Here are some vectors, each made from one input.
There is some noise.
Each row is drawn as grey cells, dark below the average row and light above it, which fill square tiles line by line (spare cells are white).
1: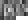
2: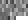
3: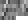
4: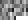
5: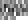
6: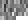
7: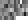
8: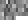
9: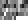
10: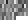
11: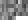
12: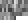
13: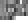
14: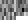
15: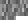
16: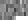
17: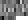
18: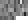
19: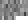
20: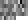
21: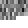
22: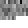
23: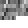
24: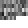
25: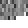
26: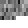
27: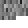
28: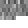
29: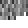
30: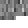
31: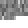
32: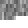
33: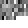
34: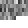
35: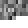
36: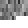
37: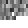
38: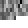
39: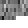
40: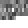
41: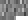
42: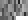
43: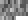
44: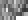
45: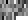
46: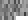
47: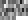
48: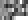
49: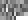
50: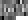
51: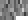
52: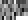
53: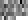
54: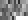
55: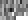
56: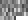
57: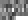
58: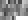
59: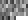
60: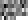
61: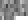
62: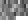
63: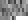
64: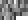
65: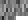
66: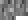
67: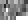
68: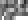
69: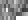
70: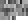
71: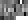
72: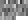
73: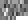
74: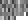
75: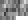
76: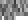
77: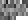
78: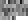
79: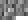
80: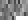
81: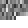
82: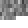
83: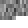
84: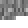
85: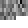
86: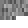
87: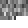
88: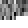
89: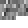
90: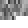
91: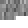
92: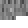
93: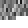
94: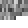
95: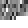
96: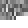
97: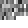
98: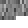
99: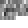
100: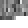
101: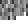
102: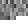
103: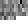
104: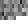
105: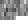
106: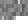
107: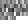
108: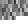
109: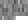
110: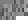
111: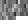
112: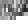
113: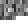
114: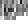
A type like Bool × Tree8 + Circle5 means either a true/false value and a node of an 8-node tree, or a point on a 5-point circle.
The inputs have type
Circle10 + List2(Line7).
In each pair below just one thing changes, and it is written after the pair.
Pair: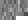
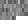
the place on the 7-point line in item 2 of the list
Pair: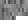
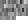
the place on the 7-point line in item 1 of the list
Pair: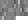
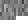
the place on the 7-point line in item 2 of the list
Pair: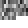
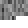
the place on the 7-point line in item 2 of the list
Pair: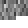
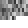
the place on the 7-point line in item 2 of the list
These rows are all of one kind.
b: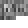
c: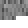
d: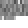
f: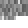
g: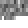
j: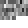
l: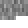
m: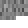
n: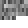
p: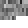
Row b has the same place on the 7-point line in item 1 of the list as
d, f, g and l.
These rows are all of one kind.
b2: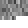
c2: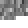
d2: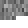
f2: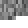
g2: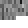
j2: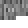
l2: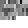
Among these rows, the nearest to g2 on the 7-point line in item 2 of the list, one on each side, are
c2 and d2.
